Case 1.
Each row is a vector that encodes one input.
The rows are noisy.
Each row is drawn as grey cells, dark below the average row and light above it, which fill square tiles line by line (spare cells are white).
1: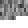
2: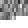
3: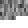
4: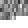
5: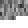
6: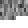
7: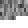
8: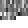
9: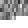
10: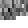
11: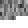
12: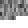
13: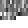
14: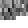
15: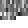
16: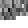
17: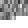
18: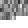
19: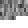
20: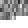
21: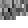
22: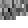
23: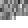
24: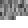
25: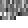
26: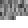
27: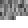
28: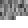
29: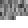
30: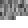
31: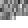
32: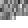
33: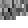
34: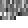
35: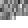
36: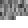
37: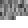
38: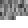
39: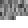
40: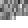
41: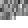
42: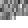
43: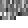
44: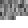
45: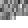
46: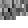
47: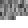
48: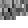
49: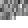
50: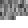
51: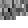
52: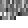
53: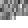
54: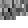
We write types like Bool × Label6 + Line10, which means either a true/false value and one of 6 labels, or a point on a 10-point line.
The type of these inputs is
Label4.
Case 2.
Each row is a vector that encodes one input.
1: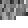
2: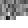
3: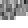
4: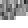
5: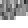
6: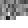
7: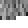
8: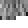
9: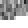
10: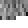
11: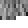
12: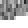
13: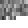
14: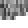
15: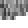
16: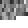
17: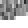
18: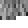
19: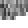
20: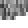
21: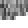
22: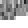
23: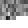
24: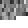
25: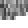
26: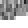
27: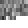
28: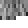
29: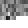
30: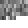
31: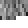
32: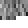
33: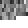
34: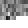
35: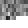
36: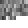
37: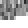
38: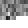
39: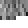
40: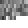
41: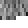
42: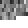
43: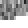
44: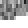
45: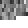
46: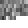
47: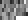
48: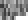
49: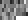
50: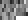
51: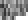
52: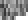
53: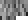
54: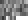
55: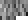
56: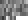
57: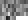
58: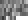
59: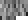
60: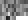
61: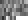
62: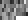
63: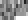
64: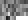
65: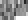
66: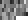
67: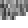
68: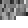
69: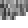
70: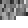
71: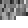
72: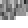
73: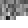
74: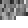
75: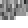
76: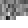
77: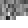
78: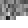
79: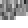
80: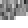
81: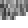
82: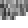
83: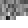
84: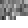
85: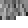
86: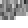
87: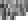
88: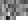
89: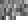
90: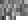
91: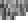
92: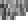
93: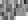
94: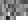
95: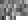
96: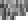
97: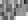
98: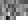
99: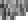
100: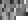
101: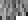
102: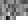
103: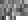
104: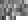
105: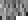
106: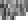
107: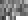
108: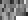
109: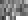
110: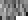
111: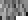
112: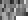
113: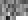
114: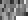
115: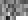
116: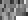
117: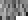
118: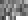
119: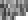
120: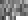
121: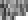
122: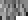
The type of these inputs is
Circle6.
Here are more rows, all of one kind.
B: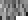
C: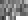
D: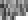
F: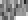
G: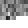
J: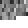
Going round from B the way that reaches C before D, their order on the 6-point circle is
B, J, C, D, F, G.
